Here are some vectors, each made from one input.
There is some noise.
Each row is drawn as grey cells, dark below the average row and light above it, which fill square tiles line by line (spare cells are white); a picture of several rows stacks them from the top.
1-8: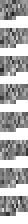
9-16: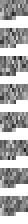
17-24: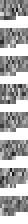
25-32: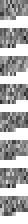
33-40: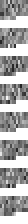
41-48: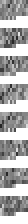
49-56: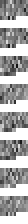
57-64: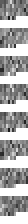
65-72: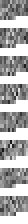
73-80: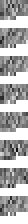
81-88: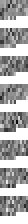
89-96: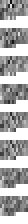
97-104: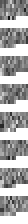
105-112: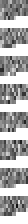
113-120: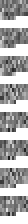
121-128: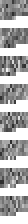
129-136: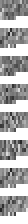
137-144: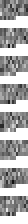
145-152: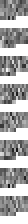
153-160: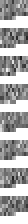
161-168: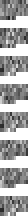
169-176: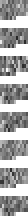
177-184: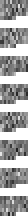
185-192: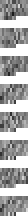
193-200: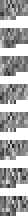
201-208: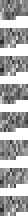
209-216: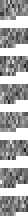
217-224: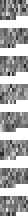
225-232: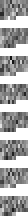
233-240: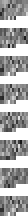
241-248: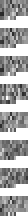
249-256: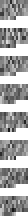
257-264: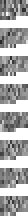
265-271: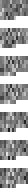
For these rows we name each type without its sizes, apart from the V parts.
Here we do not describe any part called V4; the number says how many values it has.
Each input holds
a point on a line, together with either a point on a line and three true/false values, or a list of values of V4.
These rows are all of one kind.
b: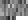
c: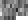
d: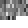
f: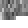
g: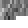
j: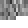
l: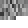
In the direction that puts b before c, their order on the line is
d, b, c, g, f, j, l.
